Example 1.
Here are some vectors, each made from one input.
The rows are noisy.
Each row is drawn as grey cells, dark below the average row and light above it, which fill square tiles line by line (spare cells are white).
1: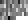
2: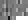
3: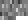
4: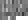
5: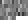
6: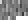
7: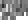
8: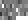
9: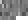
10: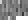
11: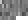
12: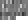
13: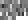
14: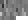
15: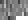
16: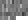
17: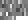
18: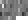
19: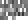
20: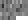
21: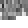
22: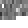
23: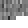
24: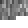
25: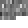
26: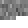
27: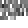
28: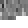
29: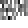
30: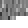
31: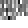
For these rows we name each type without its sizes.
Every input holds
a point on a line.
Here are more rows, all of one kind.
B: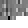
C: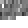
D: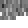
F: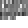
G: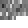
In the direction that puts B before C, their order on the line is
G, B, D, F, C.
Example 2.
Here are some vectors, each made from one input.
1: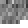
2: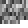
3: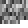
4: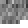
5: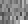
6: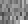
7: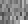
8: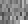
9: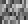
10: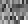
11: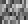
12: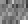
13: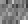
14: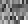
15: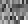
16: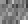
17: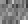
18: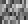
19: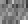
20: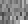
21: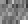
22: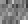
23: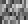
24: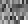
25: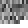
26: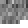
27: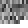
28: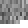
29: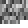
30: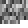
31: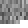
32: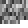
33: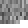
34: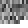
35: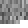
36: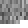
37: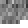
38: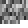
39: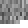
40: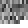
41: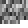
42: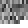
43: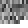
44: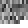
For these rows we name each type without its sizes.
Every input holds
a point on a line.
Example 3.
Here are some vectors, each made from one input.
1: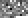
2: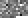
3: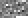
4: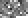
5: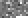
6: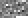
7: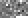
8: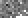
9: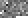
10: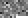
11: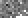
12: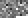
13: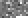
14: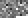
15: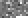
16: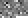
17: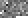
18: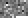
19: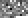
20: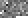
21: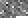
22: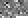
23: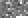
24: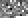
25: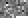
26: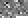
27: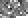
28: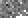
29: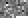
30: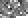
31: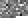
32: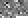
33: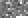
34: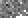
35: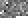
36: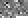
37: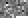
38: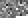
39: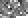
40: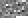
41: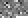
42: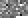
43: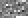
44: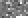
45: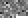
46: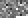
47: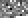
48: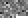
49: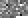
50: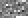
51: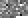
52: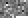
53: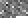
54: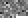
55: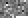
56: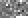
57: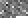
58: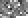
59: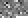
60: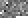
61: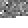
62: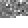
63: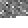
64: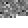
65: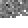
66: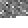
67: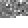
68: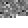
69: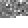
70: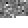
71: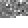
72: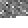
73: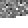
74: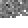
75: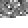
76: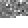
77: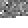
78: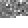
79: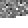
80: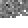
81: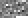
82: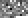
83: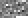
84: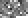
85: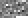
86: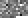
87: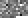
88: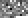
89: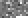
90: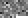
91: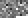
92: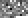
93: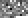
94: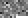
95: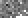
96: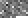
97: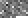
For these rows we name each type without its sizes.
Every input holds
a point on a circle.
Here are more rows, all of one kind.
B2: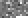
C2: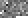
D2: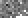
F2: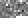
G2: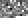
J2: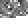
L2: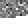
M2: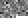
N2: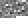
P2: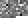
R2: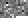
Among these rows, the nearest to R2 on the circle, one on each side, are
M2 and N2.
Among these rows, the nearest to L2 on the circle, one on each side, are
G2 and P2.
